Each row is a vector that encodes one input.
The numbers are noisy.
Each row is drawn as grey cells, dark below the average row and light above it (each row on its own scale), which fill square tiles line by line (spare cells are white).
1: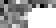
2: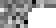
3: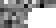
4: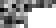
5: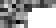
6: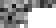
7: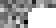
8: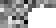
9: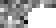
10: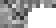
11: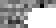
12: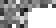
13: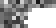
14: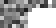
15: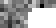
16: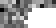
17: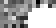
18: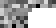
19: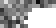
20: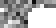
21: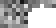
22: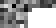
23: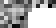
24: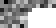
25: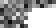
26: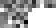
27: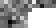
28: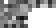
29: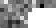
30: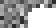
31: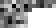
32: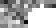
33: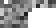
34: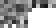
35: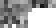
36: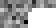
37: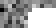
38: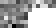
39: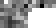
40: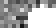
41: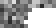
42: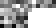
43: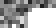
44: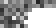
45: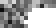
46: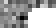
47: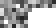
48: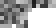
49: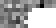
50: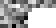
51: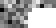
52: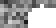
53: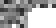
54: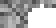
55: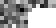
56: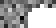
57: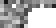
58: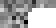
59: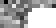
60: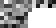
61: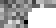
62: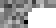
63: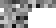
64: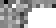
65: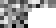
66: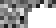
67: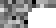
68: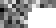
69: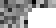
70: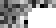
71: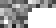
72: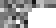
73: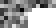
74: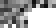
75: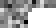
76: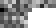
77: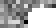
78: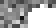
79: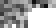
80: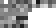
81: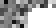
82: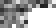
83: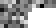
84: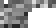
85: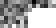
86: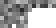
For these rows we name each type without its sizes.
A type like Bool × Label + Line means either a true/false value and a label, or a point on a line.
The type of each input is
Bool × (Label + Line).
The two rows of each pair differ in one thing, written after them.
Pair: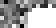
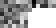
the place on the line
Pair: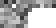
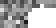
the place on the line
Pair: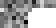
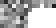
the place on the line
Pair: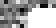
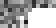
the place on the line
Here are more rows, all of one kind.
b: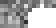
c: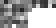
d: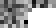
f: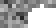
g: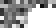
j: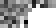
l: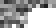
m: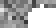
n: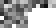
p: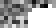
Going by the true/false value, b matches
f and m.
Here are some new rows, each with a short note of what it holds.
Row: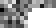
a label and a true/false value
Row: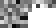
a label and a true/false value
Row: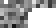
a label and a true/false value
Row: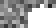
a label and a true/false value
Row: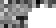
a label and a true/false value
